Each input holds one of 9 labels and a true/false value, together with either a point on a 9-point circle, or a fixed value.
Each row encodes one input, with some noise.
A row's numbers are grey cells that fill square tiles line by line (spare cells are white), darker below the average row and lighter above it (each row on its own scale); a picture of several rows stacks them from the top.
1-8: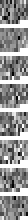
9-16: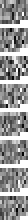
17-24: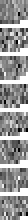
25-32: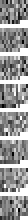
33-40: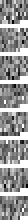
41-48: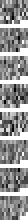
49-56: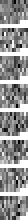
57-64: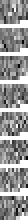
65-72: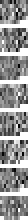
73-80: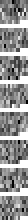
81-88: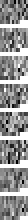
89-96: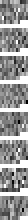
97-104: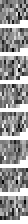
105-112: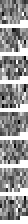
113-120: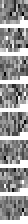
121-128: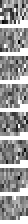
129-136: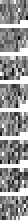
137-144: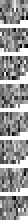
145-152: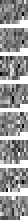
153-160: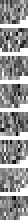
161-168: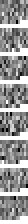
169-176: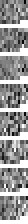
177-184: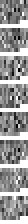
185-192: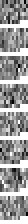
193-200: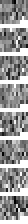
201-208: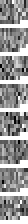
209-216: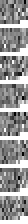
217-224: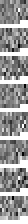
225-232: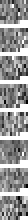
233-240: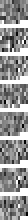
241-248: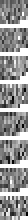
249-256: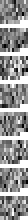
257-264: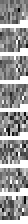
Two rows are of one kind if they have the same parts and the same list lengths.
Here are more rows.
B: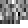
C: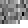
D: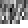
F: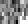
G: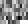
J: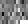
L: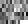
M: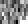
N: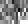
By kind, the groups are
B, D, F, M, N
C, G, J, L

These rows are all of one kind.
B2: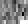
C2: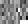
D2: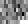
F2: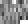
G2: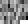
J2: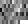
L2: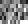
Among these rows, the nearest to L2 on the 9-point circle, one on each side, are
G2 and J2.
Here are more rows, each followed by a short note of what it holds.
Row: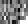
one of 9 labels and a true/false value
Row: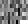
one of 9 labels and a true/false value
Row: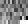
a point on a 9-point circle, one of 9 labels and a true/false value
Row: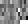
a point on a 9-point circle, one of 9 labels and a true/false value
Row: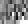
a point on a 9-point circle, one of 9 labels and a true/false value
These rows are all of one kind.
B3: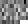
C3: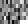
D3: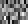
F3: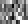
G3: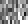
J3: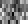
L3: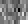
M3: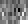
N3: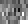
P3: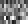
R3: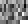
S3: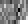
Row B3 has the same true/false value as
F3, G3 and R3.
